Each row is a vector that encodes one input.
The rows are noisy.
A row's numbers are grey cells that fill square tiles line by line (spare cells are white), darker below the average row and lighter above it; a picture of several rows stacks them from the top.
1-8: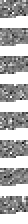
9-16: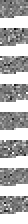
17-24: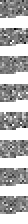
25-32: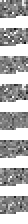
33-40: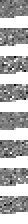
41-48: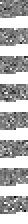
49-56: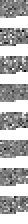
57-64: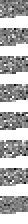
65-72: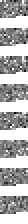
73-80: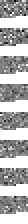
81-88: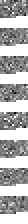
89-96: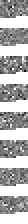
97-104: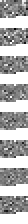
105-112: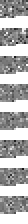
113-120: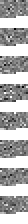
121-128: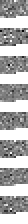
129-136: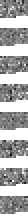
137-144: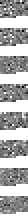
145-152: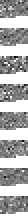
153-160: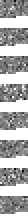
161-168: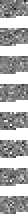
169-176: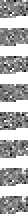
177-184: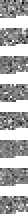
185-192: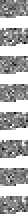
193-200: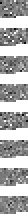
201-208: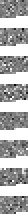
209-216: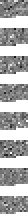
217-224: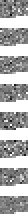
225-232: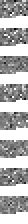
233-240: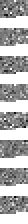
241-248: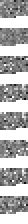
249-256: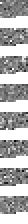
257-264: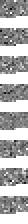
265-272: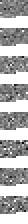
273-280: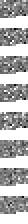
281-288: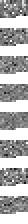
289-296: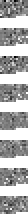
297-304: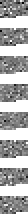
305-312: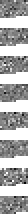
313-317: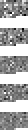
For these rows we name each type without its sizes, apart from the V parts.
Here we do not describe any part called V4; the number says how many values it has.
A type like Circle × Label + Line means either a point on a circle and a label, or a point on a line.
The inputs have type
Bool × Bool × Bool + (Circle + Line × List(V4)) × Line.
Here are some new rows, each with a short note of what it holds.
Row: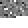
a point on each of two lines, together with a list of three items
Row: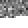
a point on a circle and a point on a line
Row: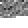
a point on each of two lines, together with a list of two items
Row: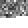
a point on each of two lines, together with a list of two items
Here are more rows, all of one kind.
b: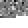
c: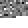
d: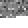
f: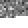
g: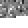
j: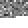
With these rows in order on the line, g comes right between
b and d.
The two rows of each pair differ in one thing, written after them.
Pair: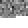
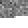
the value of V4 in item 1 of the list
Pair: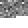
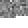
the place on one of the two lines
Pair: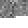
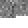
the place on one of the two lines
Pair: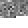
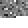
the place on one of the two lines
